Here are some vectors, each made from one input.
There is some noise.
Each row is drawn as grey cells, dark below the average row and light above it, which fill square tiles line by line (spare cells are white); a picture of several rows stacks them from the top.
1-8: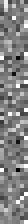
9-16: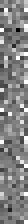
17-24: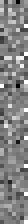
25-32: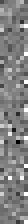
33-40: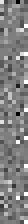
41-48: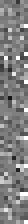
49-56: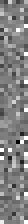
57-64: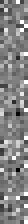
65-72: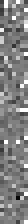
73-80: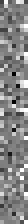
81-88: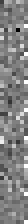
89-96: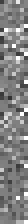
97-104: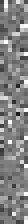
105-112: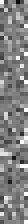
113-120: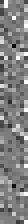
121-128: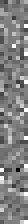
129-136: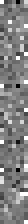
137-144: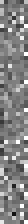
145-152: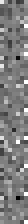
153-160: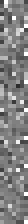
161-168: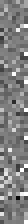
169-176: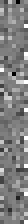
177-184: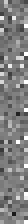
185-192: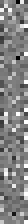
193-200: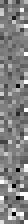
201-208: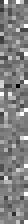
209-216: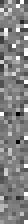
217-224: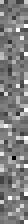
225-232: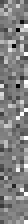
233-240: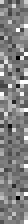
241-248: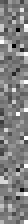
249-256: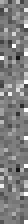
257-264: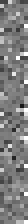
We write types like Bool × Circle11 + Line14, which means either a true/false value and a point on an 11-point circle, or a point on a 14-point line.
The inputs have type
Bool × Bool × Bool × Bool × Line10.
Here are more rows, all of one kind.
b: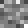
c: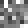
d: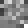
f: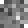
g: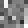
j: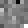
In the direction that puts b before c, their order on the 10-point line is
d, b, c, g, j, f.
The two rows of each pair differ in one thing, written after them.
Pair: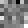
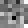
the place on the 10-point line
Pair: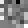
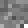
the place on the 10-point line
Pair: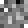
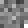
the place on the 10-point line
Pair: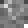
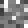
one of the four true/false values
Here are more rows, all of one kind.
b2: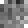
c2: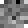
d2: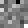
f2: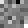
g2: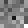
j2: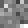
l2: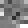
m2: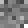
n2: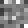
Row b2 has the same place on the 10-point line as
d2 and f2.
